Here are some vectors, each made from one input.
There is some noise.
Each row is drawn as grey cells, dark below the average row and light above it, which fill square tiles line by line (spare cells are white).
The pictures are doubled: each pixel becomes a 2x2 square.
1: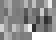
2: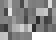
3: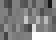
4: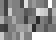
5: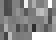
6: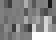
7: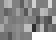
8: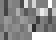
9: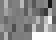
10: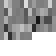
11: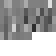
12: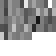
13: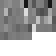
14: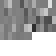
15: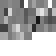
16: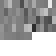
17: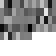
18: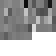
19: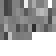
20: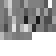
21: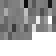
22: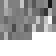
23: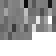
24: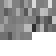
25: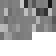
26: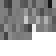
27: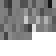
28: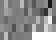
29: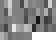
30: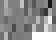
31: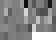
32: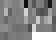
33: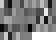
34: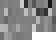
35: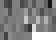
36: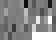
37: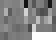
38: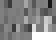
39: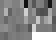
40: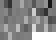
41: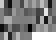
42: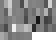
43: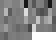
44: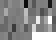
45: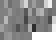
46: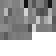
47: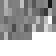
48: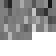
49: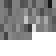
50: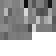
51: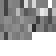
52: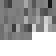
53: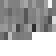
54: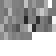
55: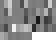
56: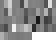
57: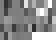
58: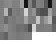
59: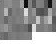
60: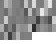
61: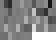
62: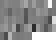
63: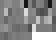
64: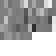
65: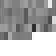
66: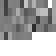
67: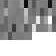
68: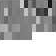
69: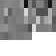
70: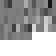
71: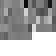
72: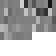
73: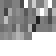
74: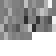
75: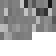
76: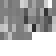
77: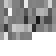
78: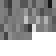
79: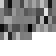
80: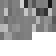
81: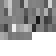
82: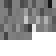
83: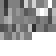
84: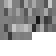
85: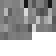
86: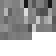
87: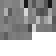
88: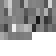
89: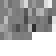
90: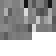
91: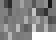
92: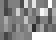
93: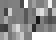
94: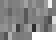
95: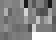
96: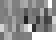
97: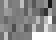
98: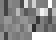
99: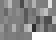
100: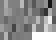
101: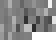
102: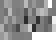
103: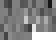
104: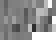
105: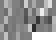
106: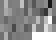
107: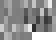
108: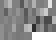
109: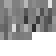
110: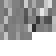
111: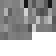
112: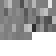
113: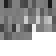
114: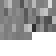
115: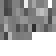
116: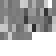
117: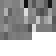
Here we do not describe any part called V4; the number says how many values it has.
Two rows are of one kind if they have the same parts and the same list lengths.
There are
3 kinds of row.
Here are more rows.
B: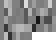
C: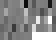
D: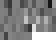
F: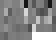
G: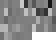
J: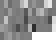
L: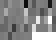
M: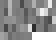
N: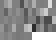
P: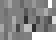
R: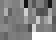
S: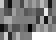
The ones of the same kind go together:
B, J, M, N, P
C, D, F, G, L, R
S

